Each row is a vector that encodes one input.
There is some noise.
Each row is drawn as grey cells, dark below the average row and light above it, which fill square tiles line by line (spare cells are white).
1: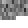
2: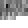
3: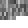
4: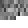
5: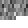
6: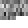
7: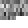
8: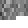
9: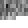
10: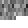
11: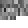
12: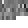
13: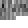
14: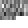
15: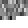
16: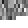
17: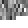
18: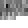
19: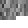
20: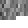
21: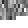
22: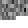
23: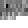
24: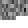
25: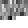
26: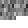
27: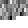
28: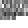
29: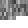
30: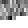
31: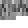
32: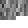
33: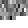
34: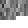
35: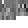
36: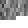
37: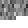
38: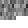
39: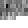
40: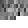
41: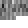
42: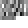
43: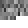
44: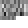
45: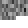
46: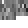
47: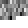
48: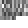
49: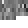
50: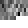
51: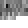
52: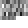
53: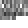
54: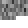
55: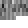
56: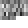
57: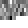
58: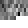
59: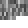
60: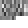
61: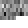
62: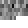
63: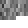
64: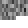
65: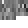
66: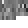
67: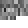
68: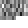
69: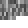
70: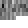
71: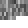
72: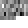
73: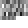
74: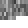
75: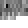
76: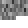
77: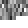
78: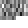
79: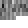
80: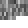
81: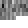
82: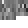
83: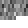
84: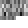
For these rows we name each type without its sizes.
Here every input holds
either a label, or a point on each of two lines and a true/false value.
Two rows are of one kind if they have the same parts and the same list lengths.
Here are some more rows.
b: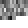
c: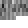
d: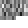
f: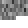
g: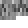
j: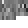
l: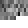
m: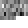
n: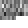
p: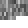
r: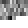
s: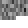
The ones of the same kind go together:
b, d, m, n, r
c, f, g, j, l, p, s

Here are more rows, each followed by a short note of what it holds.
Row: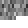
a label
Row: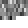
a point on each of two lines and a true/false value
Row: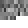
a label
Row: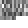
a point on each of two lines and a true/false value
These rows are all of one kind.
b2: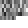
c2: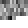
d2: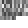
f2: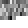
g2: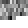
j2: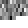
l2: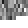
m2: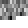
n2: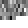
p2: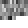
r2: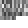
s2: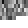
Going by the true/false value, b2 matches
d2 and r2.
